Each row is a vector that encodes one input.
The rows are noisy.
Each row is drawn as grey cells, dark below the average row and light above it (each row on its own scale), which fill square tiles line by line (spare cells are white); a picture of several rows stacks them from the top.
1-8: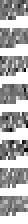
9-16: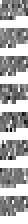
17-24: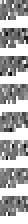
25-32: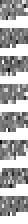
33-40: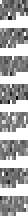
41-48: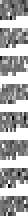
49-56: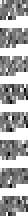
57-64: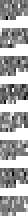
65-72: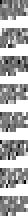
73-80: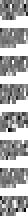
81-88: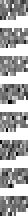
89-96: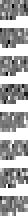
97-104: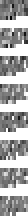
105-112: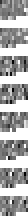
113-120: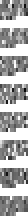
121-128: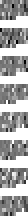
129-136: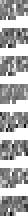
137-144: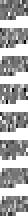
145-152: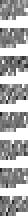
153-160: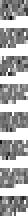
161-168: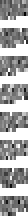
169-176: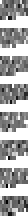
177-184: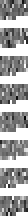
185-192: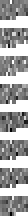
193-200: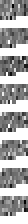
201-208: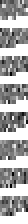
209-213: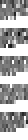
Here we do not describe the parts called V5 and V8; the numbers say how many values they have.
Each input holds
either a node of a 9-node tree, a true/false value and a value of V8, or a value of V5.
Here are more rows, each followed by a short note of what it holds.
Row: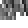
a node of a 9-node tree, a true/false value and a value of V8
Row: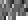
a node of a 9-node tree, a true/false value and a value of V8
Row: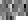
a node of a 9-node tree, a true/false value and a value of V8
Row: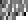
a value of V5
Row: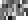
a node of a 9-node tree, a true/false value and a value of V8
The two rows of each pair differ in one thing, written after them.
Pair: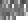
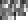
the node of the tree
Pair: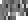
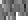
the value of V8
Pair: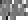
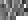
the node of the tree
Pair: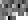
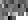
the value of V8
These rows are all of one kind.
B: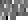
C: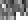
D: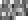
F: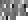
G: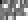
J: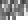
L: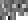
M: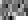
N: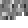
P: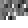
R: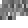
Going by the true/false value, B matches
D, M, N and P.
